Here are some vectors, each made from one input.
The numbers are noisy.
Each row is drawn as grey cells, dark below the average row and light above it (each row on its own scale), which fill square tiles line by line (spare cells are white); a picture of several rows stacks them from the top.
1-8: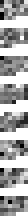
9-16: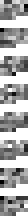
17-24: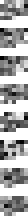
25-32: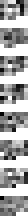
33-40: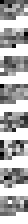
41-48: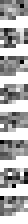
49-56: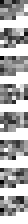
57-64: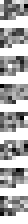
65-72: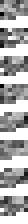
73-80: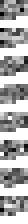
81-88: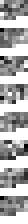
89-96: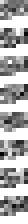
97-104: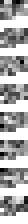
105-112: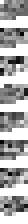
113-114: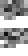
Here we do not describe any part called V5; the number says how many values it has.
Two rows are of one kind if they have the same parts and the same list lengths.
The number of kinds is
3.
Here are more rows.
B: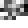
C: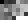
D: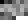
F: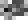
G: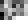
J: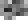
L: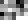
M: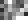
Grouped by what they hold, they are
B
C, D, G, L, M
F, J

